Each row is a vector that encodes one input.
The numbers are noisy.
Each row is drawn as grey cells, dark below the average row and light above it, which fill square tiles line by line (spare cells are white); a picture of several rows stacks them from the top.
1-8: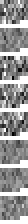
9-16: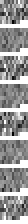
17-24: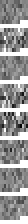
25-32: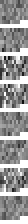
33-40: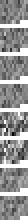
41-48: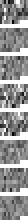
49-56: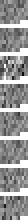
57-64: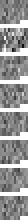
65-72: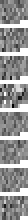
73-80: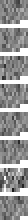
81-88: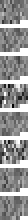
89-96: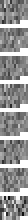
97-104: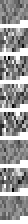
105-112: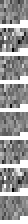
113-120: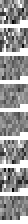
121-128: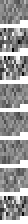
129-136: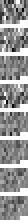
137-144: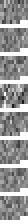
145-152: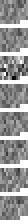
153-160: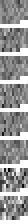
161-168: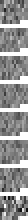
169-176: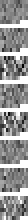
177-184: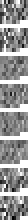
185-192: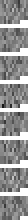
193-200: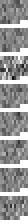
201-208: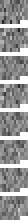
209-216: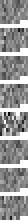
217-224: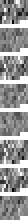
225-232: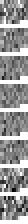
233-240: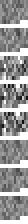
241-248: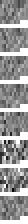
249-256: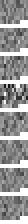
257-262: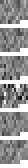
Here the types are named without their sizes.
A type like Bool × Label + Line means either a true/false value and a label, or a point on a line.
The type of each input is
Bool × Tree + Line.
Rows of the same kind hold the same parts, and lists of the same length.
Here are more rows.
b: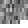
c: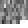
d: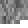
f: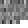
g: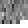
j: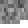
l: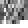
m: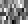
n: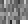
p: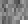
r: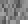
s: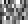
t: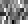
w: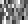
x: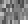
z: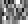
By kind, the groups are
b, c, d, f, g, j, n, p, r, x
l, m, s, t, w, z

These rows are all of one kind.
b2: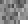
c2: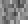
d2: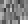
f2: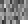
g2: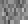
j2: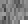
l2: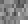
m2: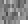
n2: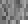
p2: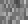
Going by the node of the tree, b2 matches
d2, l2 and m2.
